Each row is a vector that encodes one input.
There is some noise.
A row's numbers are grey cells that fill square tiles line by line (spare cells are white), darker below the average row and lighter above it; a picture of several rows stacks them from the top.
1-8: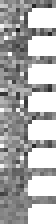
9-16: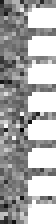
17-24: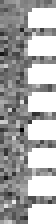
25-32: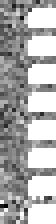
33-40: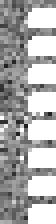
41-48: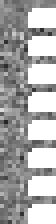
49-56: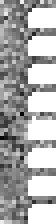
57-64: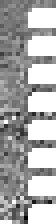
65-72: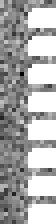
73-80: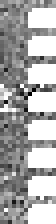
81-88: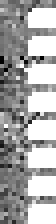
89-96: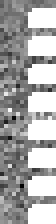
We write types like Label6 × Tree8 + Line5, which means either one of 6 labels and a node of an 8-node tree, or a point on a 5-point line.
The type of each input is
Line8.
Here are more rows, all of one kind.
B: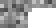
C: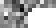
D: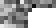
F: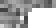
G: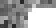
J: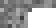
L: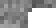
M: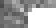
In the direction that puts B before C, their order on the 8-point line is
M, F, L, J, D, B, C, G.
